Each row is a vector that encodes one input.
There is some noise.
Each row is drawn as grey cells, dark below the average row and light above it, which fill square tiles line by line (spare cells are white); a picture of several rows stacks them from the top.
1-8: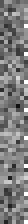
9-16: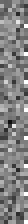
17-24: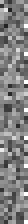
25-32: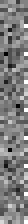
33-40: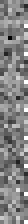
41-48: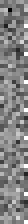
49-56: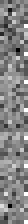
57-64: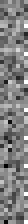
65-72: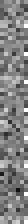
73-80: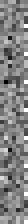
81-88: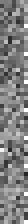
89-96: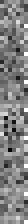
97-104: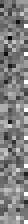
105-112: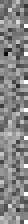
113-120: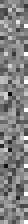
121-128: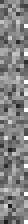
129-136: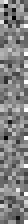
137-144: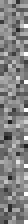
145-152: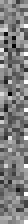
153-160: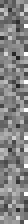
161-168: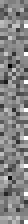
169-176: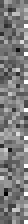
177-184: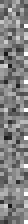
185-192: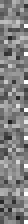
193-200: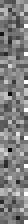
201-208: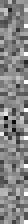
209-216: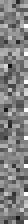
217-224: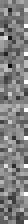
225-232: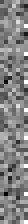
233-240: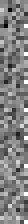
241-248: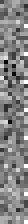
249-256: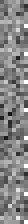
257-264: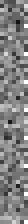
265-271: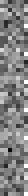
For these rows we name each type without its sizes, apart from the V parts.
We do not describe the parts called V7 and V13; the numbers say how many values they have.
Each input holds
either a value of V7 and a value of V13, or a list of points on a line.
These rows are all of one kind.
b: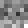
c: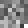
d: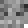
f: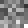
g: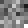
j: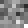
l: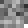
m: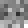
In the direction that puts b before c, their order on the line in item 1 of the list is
m, b, d, l, j, g, c, f.
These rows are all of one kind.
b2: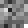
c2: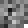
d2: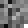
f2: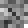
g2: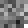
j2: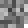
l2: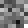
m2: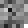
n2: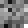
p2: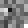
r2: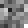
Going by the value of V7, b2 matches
d2, m2, n2 and r2.
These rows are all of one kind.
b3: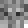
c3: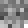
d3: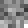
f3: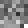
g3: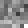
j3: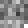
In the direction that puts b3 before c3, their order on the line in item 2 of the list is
d3, b3, g3, f3, c3, j3.
